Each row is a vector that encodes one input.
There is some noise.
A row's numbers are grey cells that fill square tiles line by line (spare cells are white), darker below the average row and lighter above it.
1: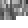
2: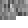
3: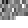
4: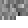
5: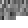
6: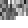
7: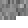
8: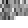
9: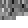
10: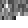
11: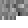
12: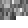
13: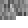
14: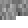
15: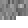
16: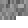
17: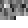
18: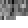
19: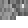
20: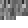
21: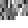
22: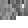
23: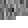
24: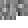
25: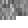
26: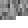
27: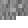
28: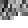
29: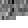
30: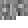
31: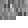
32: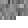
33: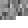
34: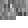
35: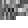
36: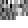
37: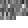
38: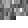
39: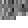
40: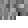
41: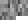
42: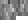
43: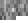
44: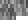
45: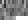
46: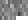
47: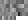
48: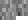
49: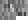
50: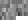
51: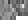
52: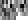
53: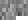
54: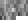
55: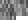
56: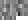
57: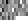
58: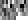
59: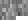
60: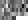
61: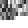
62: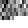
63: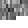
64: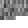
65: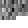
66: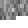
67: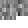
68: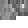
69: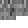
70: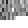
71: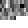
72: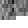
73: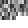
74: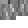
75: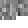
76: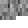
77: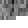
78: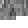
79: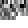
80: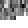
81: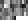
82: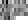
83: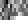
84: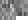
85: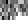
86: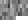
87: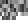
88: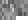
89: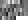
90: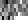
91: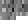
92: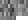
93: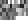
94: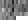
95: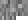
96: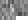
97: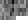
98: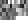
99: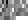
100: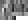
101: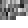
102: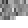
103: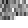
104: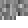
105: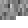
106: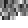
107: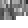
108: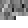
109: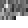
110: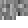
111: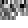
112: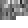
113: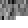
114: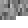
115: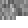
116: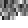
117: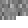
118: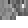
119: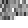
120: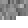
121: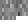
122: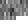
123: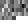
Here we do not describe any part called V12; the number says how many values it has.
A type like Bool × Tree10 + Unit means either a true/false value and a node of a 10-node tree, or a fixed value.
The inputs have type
Bool × (Circle8 + Unit) × V12.
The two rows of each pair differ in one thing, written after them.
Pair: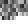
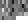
the true/false value
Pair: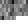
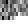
the true/false value
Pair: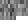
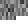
the value of V12
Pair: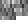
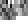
the true/false value
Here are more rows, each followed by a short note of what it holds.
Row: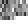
a true/false value and a value of V12
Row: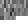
a point on an 8-point circle, a true/false value and a value of V12
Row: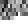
a point on an 8-point circle, a true/false value and a value of V12
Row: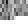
a true/false value and a value of V12
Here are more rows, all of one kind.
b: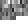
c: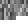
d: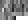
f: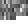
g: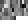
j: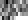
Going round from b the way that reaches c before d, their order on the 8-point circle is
b, f, c, j, d, g.
